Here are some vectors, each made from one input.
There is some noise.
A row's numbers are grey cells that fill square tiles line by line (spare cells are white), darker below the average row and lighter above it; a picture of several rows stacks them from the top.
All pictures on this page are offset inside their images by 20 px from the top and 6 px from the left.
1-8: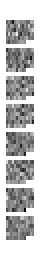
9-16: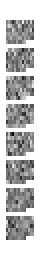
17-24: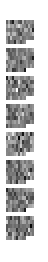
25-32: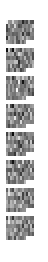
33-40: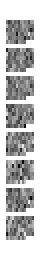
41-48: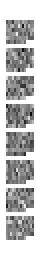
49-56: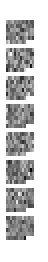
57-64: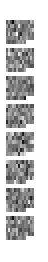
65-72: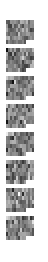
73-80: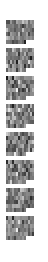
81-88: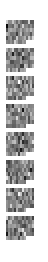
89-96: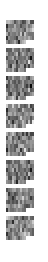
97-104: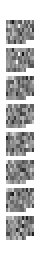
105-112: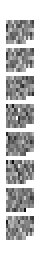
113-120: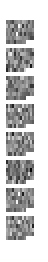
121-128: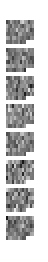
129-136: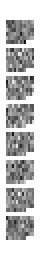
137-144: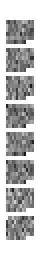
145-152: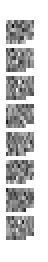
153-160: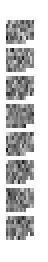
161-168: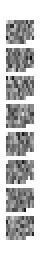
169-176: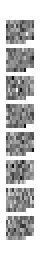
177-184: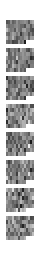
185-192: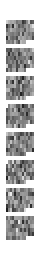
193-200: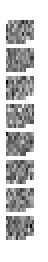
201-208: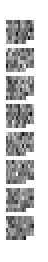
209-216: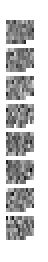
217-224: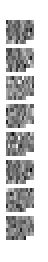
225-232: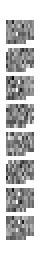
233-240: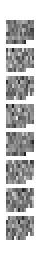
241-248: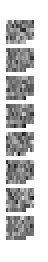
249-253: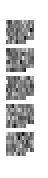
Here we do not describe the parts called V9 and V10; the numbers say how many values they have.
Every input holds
either a value of V9 and a value of V10, or a list of up to three points on a 5-point line.
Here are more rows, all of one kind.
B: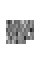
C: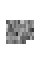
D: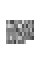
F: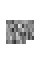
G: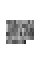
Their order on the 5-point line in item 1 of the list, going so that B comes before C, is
B, C, G, F, D.
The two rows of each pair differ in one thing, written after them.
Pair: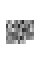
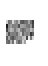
the value of V10
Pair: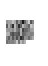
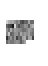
the value of V10
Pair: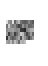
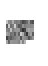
the value of V9
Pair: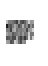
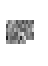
the value of V10
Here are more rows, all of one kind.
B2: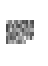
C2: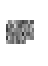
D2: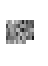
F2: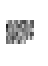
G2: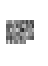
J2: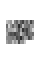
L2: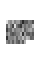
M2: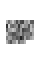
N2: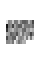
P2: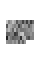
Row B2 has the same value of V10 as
F2 and N2.
